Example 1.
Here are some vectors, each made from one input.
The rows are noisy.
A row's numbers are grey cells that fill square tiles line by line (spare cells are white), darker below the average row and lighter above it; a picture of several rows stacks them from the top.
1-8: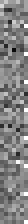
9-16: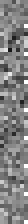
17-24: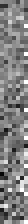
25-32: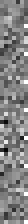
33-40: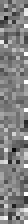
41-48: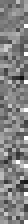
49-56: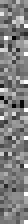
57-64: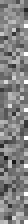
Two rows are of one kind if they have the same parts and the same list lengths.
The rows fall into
3 kinds.
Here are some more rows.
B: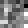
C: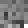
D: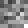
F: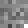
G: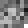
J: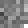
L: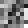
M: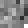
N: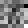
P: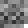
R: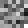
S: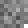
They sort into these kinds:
B, L, N
C, G, M, R
D, F, J, P, S

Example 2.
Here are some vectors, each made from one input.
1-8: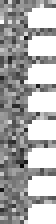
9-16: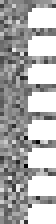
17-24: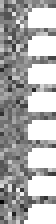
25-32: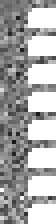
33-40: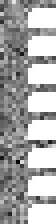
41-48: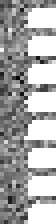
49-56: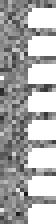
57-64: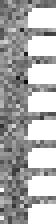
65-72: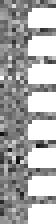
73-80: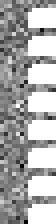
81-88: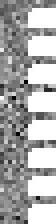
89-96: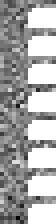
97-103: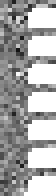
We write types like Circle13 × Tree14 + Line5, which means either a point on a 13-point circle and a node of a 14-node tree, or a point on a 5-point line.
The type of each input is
Bool × Bool × Bool × Bool × Circle9.
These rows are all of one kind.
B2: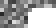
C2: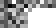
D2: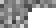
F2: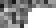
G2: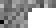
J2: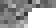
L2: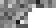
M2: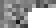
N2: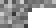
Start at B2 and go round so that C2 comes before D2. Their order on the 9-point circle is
B2, F2, J2, C2, L2, N2, D2, M2, G2.
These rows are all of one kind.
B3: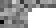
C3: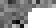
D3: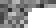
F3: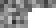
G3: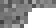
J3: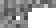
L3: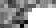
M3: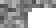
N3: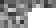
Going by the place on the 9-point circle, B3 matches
D3, F3 and L3.
